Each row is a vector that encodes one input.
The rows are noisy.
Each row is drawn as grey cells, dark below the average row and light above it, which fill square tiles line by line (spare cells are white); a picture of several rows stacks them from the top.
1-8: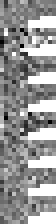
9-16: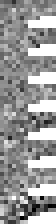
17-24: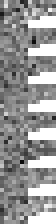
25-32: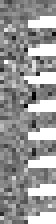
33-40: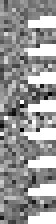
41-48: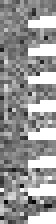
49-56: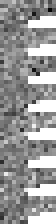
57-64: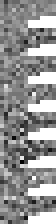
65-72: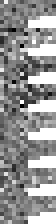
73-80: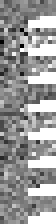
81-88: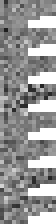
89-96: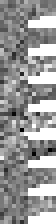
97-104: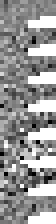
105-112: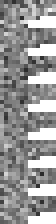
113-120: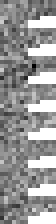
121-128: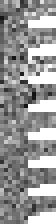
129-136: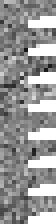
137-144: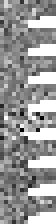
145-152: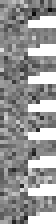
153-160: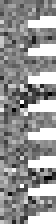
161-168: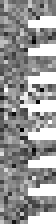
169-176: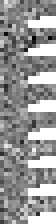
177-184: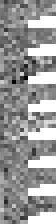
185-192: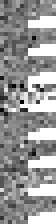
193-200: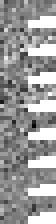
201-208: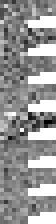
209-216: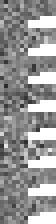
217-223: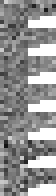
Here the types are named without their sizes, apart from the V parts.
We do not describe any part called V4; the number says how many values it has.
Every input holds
a value of V4, together with either a point on a circle, or a list of points on a line.
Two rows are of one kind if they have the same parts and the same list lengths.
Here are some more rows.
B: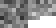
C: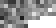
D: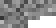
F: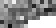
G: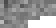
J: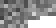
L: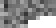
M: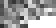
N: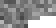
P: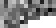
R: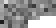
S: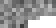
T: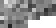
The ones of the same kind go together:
B, C, D, N
F, P, T
G, R, S
J
L, M

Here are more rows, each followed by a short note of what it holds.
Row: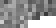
a point on a circle and a value of V4
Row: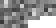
a value of V4, together with the empty list
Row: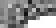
a point on a circle and a value of V4
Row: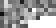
a point on a circle and a value of V4
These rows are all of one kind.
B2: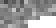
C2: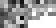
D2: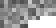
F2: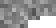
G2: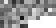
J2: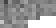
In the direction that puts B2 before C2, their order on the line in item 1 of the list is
B2, C2, G2, D2, J2, F2.
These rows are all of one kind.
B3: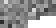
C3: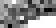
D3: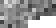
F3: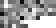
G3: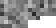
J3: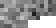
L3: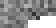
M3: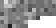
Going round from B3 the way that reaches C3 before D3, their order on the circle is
B3, L3, G3, C3, M3, F3, D3, J3.
